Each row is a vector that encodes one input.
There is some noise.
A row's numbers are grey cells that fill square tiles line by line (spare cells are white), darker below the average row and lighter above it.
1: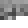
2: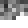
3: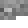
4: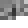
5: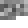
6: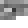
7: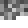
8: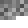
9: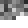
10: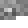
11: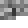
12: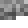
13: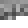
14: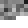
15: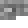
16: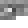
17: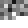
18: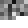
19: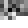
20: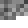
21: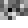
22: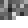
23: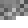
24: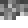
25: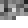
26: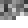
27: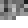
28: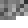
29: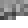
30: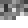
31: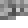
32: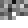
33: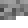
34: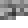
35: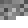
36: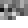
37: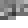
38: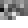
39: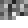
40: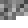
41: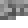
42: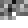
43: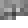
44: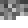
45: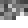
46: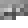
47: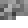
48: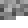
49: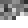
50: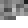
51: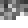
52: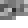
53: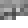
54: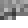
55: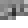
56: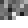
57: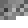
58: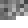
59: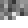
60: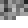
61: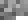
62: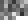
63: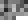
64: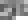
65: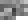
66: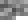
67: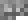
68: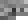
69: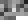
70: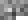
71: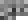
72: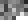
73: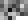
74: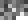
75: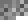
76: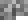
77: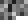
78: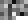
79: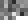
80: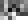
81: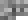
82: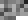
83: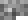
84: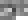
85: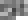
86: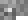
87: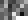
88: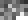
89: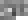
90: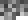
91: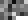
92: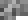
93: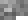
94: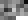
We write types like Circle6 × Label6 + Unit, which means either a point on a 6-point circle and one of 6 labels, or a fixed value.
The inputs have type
Bool × Bool × Bool + Line7 + Line8.
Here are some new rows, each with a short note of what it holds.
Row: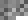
a point on a 7-point line
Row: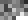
a point on a 7-point line
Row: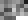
a point on a 7-point line
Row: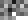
a point on an 8-point line
